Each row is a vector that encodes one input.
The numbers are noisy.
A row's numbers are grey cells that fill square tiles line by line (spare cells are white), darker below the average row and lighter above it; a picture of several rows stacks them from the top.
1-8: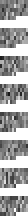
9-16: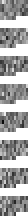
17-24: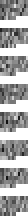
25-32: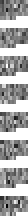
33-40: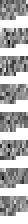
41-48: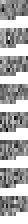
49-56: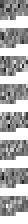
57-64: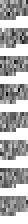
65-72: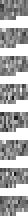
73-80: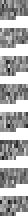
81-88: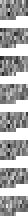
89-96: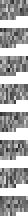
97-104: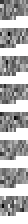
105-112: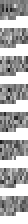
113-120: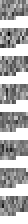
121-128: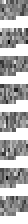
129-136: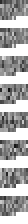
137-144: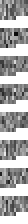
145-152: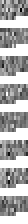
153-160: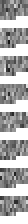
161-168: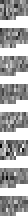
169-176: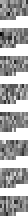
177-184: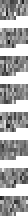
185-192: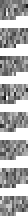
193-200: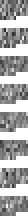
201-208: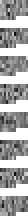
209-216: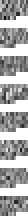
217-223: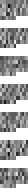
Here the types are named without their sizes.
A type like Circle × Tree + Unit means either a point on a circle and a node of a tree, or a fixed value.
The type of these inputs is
Bool × Bool × Bool + Circle × (Label + Line) + Tree.
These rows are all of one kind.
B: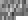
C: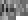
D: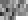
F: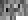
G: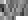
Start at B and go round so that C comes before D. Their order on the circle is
B, G, C, F, D.
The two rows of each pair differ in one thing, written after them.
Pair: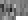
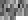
the place on the circle
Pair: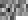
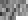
the place on the line
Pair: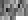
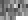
the place on the line
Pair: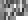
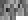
the place on the circle
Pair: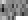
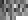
the place on the circle
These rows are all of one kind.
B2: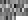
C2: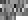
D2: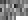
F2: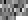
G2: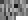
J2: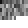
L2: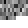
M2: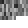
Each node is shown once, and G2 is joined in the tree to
M2.
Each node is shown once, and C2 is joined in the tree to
D2.
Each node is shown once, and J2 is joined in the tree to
D2, F2 and M2.
